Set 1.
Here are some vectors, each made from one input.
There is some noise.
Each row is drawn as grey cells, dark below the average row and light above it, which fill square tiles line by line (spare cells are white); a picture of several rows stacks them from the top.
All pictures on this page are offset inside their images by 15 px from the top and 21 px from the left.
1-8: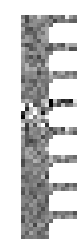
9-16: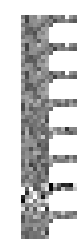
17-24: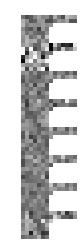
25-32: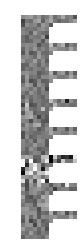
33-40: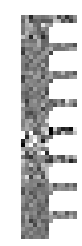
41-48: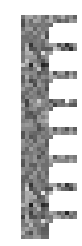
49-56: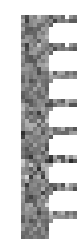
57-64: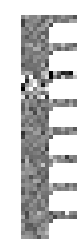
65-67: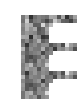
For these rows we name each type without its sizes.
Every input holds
a list of points on a line.
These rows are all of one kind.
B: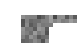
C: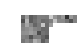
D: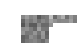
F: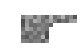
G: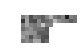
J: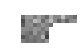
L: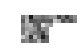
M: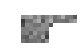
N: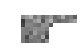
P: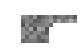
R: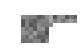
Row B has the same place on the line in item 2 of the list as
G, M, N and R.
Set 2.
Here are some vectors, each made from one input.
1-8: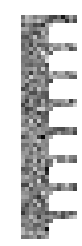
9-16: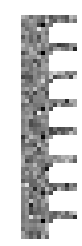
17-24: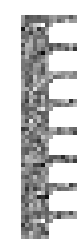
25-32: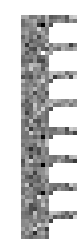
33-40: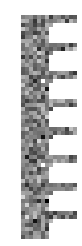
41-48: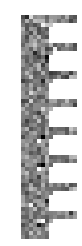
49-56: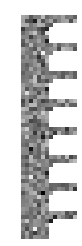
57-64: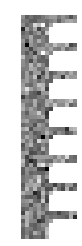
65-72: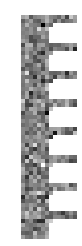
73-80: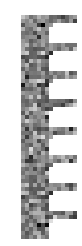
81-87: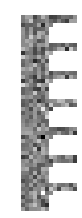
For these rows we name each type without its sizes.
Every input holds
a node of a tree, together with either a point on a circle, or a fixed value.
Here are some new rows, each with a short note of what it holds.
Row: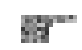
a point on a circle and a node of a tree
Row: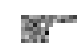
a point on a circle and a node of a tree
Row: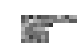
a point on a circle and a node of a tree
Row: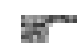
a node of a tree
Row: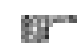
a point on a circle and a node of a tree
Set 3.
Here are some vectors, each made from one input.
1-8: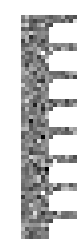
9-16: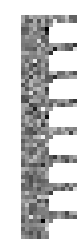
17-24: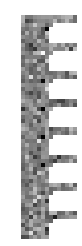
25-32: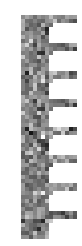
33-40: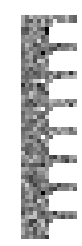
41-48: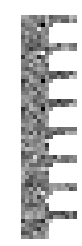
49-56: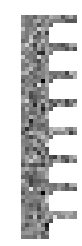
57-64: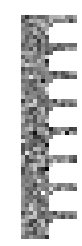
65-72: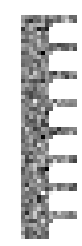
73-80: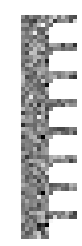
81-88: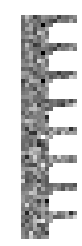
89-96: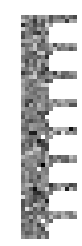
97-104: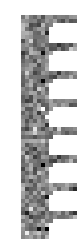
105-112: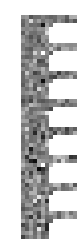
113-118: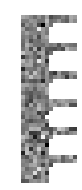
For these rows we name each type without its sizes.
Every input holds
a node of a tree, together with either a point on a circle, or a fixed value.
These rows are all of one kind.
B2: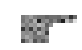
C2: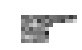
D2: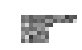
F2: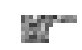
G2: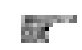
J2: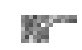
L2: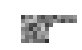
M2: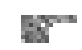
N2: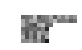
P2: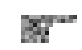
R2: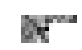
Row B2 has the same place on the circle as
F2, L2 and P2.
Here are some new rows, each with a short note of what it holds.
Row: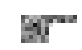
a point on a circle and a node of a tree
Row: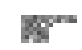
a point on a circle and a node of a tree
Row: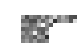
a point on a circle and a node of a tree
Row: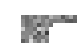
a point on a circle and a node of a tree
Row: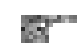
a point on a circle and a node of a tree
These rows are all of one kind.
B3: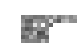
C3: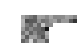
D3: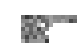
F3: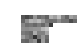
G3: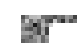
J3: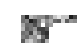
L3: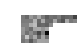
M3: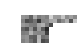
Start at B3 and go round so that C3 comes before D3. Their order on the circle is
B3, J3, F3, L3, G3, M3, C3, D3.
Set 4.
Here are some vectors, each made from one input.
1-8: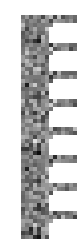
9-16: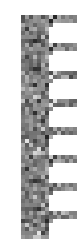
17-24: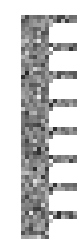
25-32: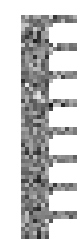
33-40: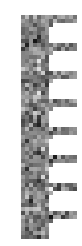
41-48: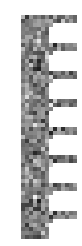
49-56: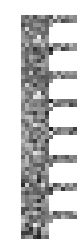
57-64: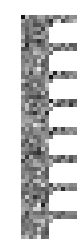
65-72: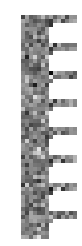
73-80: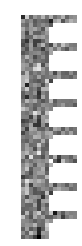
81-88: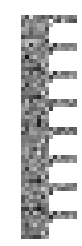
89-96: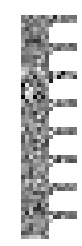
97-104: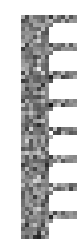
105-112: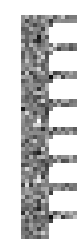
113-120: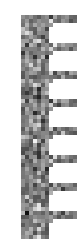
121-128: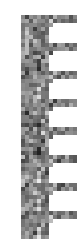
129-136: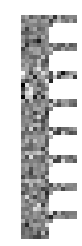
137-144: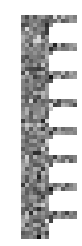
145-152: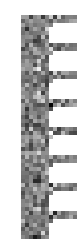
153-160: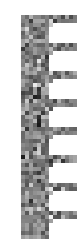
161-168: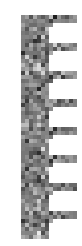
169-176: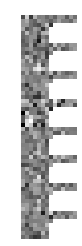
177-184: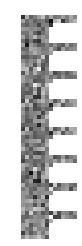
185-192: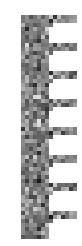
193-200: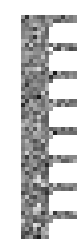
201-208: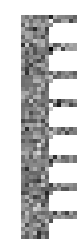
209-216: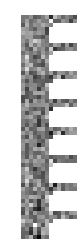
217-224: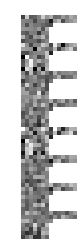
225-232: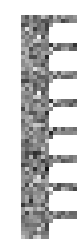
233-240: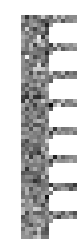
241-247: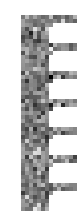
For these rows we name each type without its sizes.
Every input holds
either a fixed value, or a label and a true/false value.
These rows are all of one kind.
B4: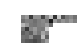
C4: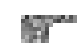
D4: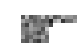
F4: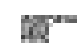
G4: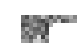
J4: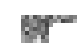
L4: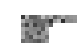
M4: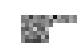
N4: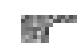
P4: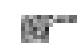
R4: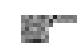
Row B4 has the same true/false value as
D4, L4, M4 and R4.
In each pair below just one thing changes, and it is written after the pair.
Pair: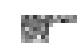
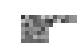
the true/false value
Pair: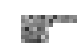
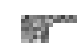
the true/false value
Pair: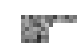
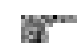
the label
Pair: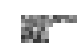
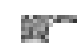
the true/false value
